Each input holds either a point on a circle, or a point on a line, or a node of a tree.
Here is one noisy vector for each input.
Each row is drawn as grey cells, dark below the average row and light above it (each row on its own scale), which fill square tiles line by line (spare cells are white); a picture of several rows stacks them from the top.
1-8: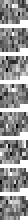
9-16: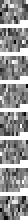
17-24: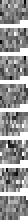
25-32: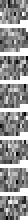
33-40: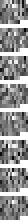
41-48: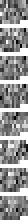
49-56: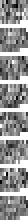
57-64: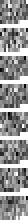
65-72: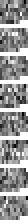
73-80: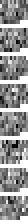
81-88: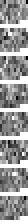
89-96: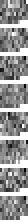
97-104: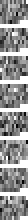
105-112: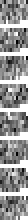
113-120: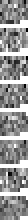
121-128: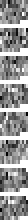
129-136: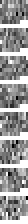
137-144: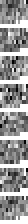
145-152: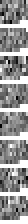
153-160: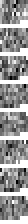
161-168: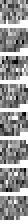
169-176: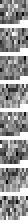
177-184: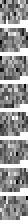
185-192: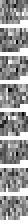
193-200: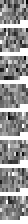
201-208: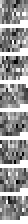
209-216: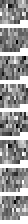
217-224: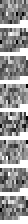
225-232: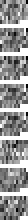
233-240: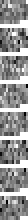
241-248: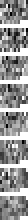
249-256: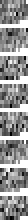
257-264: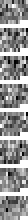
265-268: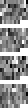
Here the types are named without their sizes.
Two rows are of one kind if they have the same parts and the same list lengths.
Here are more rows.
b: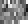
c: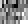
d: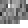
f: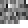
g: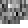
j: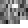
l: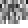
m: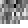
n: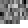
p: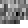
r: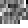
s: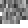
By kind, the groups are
b, d, f, g, j, n, p
c, m
l, r, s

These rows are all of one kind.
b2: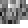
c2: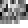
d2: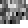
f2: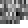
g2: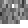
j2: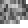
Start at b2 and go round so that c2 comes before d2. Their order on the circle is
b2, c2, j2, g2, f2, d2.
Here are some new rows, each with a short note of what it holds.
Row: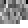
a node of a tree
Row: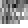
a point on a line
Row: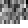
a node of a tree
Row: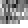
a point on a line
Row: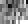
a point on a line
